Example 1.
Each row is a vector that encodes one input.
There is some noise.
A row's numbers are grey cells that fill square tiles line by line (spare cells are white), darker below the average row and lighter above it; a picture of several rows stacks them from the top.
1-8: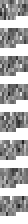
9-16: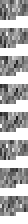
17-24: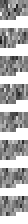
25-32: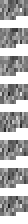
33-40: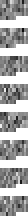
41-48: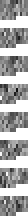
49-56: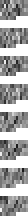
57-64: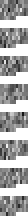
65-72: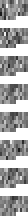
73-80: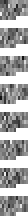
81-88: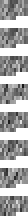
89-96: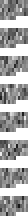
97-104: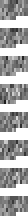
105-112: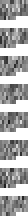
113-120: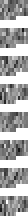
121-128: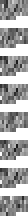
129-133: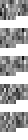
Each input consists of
either a point on an 8-point circle, or a point on a 9-point line.
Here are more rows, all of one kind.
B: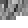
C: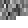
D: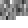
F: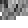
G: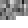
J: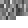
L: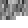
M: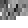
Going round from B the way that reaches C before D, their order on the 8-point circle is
B, F, M, C, J, D, G, L.
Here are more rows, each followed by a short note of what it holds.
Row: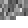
a point on a 9-point line
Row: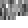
a point on a 9-point line
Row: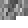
a point on a 9-point line
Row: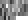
a point on a 9-point line
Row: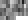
a point on an 8-point circle
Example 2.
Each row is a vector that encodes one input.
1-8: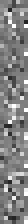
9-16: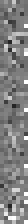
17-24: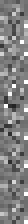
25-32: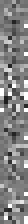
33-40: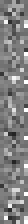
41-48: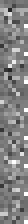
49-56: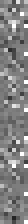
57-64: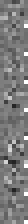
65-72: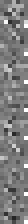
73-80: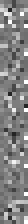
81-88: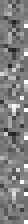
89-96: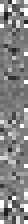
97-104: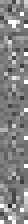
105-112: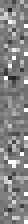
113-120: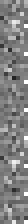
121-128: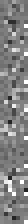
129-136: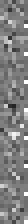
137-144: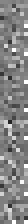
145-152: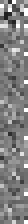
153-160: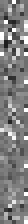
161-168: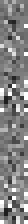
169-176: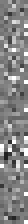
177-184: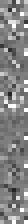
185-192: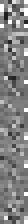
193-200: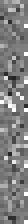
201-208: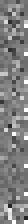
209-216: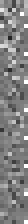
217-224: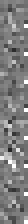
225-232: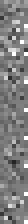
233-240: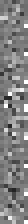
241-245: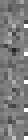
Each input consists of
a list of up to two points on a 5-point line.
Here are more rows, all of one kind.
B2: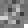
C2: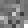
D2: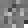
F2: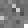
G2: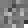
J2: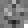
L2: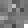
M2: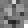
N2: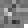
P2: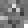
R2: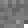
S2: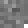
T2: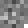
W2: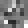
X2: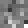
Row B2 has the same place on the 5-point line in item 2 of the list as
J2, M2, N2 and P2.
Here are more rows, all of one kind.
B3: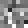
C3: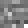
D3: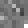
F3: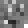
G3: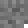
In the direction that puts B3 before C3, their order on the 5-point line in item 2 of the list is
F3, G3, D3, B3, C3.
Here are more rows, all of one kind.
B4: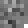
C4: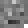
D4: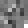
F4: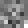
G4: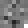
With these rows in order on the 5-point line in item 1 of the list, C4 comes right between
B4 and G4.
